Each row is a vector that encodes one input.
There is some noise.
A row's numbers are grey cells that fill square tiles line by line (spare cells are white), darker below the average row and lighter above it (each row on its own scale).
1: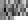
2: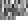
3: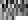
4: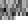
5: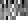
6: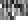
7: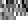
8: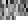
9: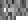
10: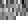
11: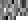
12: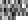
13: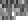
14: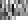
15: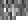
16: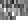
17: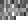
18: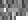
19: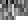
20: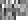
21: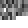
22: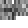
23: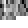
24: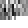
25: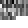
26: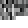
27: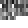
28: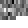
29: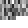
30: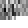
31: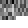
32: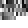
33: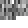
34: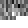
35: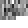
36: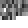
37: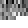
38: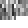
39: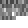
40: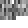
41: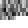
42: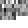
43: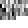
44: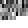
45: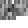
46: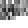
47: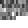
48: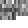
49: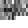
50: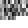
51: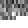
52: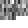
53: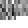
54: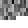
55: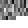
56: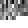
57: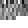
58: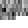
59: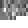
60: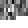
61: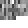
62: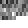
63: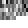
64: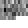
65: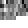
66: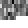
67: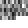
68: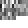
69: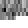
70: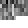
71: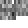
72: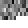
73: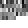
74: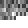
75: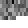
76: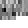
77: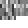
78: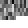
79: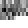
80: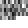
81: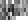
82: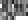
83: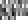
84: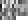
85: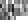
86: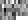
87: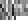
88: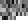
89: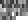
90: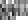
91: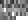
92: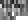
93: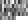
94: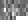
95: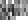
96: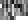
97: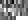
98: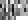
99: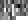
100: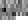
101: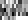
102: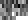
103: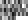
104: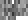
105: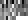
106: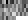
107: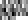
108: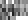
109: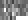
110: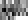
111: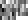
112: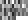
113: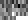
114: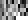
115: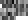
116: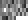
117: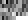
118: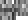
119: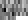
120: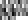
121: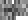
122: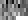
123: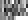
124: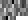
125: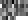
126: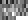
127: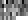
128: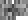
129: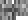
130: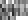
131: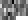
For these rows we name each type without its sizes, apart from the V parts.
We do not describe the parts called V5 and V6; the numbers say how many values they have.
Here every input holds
either a node of a tree and a value of V5, or a true/false value and a value of V6.
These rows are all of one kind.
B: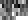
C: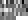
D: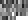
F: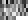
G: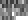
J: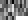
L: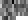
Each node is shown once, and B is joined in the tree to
G.
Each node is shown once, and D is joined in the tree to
F, G and J.
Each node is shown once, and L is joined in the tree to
J.
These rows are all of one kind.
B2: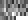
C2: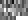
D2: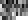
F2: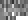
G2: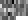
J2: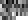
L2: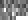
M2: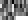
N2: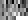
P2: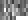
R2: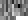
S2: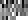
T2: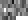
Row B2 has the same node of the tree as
F2, P2 and R2.
